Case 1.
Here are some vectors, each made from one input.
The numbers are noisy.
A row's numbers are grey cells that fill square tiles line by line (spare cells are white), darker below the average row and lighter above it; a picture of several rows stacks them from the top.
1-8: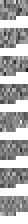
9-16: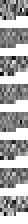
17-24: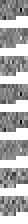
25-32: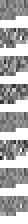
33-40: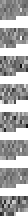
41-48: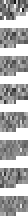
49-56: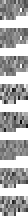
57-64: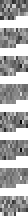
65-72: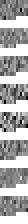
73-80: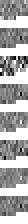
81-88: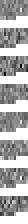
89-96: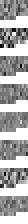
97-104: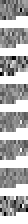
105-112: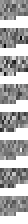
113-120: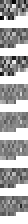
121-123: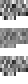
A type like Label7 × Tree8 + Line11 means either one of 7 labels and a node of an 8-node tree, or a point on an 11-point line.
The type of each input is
Line11.
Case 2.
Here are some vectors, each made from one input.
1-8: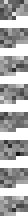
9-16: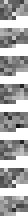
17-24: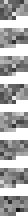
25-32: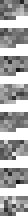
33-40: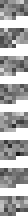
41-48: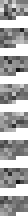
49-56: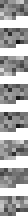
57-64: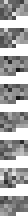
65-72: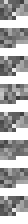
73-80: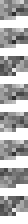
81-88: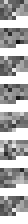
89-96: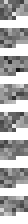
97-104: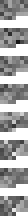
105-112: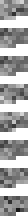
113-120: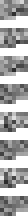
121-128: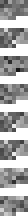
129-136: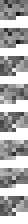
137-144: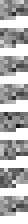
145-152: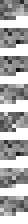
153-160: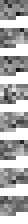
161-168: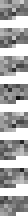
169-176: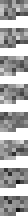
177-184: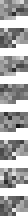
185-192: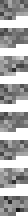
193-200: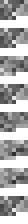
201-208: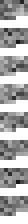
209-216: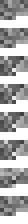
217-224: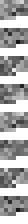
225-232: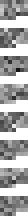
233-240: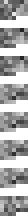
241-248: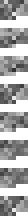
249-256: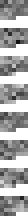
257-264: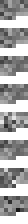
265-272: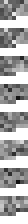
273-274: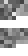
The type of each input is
Tree10.
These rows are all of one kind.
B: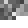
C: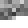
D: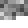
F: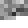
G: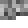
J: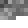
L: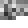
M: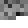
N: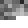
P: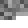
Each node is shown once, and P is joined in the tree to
J and N.
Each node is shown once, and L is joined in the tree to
G.
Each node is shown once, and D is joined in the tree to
F and J.
